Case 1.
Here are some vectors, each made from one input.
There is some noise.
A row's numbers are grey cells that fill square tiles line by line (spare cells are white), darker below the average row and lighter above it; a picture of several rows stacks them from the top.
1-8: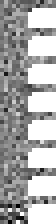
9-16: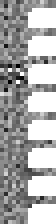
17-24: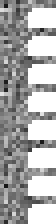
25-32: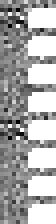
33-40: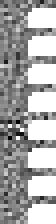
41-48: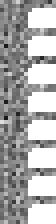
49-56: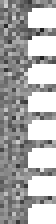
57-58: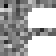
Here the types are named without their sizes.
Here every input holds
either a point on a circle, or a fixed value.
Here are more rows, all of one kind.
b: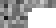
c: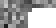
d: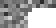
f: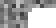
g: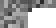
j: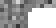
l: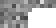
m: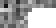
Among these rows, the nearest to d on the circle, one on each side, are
g and m.
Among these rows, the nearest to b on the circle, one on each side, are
l and m.
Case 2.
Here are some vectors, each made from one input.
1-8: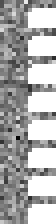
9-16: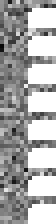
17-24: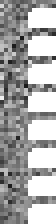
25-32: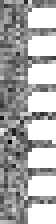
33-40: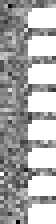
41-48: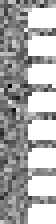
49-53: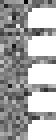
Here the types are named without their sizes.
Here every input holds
a node of a tree.
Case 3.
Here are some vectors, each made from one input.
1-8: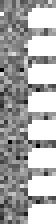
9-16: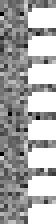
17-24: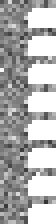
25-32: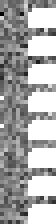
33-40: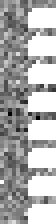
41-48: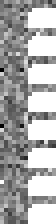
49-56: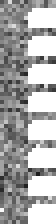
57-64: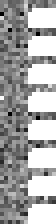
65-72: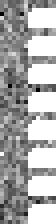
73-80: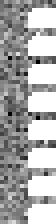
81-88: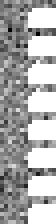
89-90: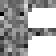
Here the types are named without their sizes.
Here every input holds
a point on a line.
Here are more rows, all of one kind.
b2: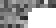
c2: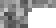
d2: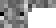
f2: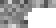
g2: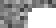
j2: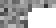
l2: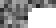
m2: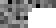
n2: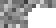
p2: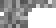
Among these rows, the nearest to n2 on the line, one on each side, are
f2 and p2.
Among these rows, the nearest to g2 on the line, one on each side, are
b2 and c2.
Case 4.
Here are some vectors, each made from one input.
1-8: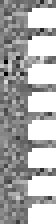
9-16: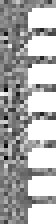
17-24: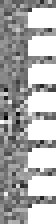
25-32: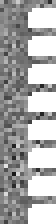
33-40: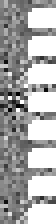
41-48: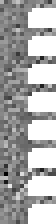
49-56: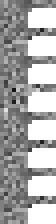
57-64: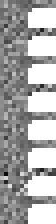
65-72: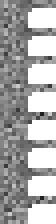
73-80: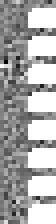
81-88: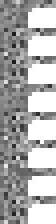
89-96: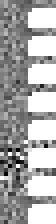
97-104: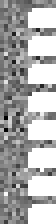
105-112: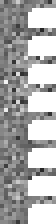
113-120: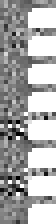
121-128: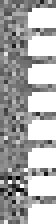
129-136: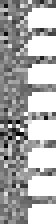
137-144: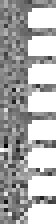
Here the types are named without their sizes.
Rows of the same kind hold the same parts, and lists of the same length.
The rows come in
2 kinds.
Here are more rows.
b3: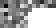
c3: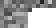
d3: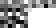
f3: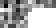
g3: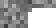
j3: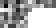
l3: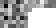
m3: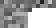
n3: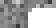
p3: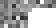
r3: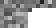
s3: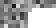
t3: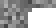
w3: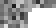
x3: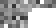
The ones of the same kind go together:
b3, c3, f3, g3, j3, l3, m3, n3, p3, r3, s3, t3, w3, x3
d3

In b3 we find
a point on a circle.
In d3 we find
a fixed value.
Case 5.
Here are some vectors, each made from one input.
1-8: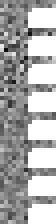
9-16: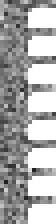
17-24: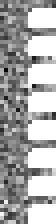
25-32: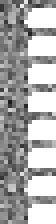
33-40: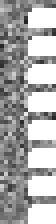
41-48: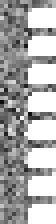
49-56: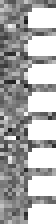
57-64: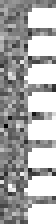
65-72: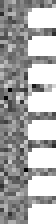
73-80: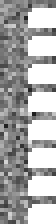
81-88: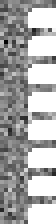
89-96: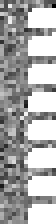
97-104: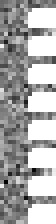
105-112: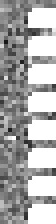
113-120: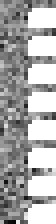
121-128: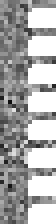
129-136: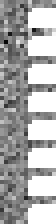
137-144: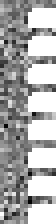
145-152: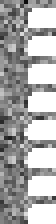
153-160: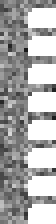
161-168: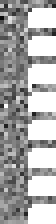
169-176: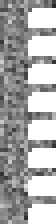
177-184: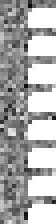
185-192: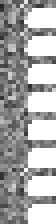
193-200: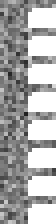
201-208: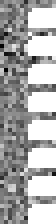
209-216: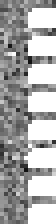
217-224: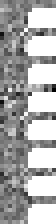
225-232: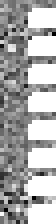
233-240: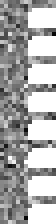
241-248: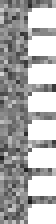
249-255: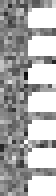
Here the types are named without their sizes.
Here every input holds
a point on a line.
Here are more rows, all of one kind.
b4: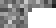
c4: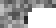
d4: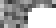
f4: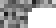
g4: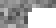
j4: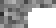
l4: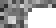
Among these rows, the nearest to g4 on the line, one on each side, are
c4 and j4.
